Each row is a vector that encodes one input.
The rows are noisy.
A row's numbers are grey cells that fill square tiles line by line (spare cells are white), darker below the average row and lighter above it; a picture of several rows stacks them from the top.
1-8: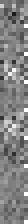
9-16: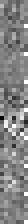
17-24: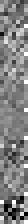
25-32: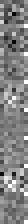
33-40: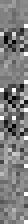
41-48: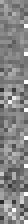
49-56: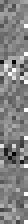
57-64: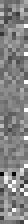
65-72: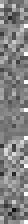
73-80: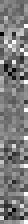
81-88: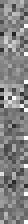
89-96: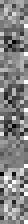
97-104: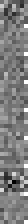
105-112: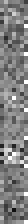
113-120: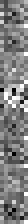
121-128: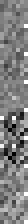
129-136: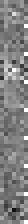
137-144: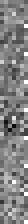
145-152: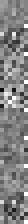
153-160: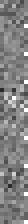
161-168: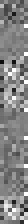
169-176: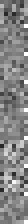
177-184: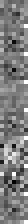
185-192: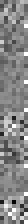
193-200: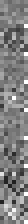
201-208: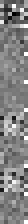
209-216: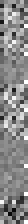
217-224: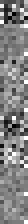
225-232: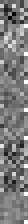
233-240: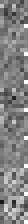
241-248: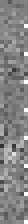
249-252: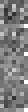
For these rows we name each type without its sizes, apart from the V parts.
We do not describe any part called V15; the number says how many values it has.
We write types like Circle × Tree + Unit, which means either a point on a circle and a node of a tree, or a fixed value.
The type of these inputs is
Circle × (Tree + Unit) × V15.
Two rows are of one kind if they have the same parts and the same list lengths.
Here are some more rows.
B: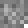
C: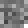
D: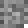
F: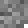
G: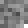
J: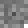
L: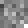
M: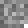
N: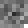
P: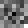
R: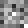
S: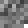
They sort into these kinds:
B, C, F, G, J, L, M, S
D, N, P, R

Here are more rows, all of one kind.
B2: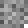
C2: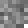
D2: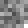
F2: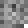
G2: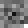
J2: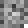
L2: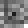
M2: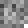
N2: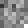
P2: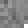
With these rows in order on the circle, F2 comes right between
J2 and N2.
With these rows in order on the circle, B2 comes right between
G2 and L2.
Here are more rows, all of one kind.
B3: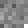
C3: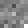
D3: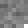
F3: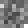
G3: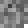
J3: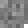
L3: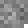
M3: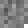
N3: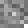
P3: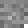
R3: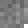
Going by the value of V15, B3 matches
C3 and N3.
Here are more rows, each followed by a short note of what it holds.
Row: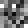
a point on a circle, a node of a tree and a value of V15
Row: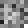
a point on a circle and a value of V15
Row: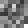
a point on a circle, a node of a tree and a value of V15
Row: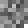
a point on a circle, a node of a tree and a value of V15
